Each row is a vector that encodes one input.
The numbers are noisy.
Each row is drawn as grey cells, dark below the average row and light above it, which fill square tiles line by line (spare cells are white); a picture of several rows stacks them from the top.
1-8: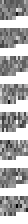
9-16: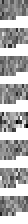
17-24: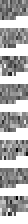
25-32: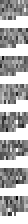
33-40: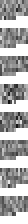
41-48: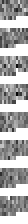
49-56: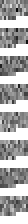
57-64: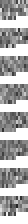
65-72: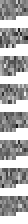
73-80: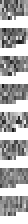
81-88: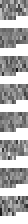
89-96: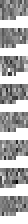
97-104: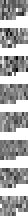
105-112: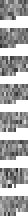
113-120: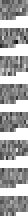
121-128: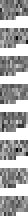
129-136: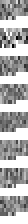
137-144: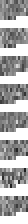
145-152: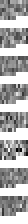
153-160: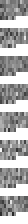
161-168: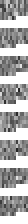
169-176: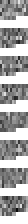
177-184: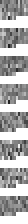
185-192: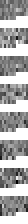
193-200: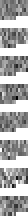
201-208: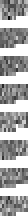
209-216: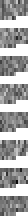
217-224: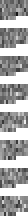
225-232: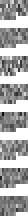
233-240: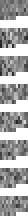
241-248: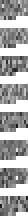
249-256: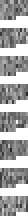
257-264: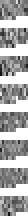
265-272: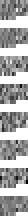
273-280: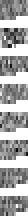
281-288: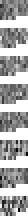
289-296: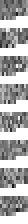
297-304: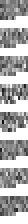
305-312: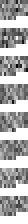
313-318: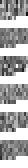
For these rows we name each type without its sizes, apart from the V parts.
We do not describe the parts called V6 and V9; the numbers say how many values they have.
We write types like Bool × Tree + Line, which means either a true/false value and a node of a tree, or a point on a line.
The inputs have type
(Bool × Bool × Bool × Bool + V6) × V9 + List(Line).
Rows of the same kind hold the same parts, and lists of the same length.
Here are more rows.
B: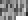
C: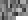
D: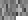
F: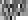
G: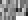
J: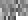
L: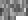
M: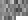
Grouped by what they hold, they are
B, L
C
D
F
G, J
M

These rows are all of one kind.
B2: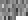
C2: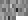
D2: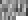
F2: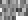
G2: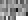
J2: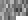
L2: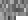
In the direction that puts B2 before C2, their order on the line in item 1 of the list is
J2, L2, B2, C2, G2, D2, F2.
